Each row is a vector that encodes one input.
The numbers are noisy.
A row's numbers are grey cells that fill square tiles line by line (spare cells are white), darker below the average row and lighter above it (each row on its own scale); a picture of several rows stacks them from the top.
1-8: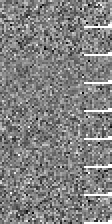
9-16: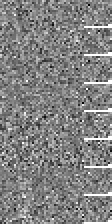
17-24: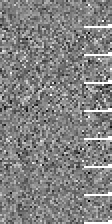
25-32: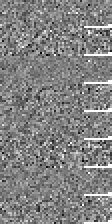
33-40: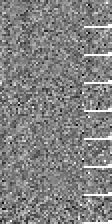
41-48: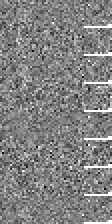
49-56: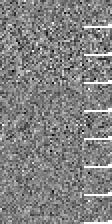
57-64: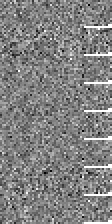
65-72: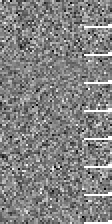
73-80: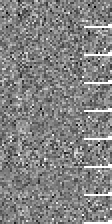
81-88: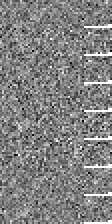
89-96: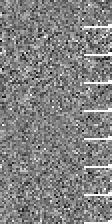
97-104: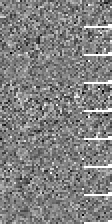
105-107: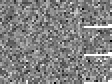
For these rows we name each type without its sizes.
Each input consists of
a point on a line and a true/false value.
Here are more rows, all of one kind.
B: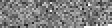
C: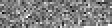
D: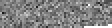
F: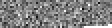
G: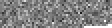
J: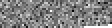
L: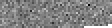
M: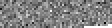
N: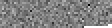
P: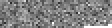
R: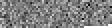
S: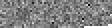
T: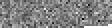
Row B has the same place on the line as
L, M, N and S.
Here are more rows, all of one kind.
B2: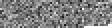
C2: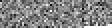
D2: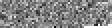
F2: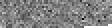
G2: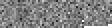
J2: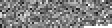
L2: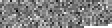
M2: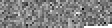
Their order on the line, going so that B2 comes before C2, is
D2, B2, L2, J2, G2, C2, M2, F2.
